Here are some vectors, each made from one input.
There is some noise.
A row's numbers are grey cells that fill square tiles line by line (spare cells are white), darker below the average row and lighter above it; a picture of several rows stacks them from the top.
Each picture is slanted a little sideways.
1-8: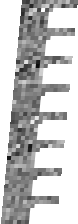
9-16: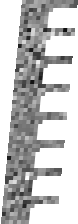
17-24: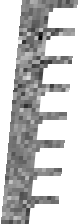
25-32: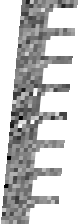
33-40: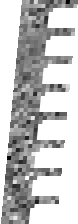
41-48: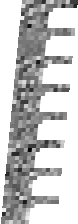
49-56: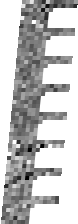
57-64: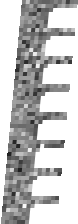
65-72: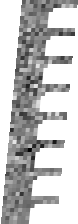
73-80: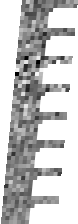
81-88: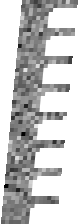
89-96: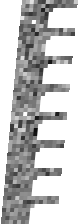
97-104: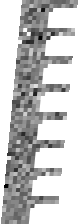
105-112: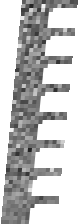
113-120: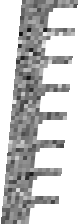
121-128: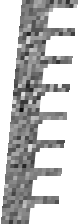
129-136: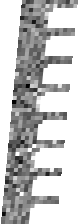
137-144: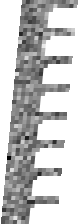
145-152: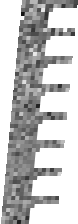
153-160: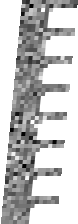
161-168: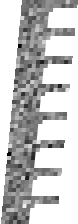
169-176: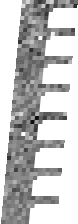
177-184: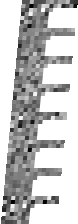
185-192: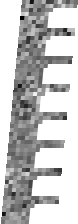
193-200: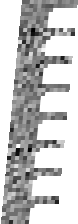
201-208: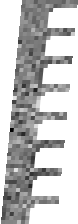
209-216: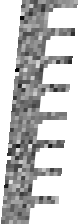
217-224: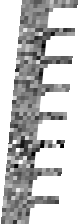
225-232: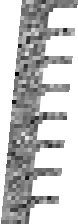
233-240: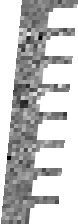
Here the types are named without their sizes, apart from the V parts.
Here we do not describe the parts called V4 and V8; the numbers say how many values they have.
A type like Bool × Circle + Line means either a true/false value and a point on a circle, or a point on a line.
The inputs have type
(Circle + List(Line)) × V4 + V8 × V8.
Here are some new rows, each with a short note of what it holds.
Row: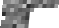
a value of V4, together with the empty list
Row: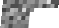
a point on a circle and a value of V4
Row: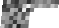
a value of V4, together with the empty list
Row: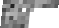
a point on a circle and a value of V4
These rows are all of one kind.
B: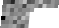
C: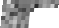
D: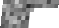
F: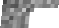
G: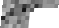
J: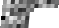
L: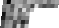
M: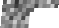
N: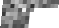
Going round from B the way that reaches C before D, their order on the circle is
B, L, J, G, C, M, N, F, D.
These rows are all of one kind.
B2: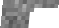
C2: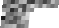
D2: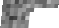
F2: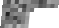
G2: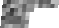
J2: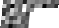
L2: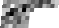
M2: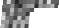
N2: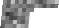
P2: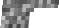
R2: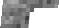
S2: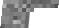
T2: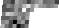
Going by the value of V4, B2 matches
M2, P2 and T2.
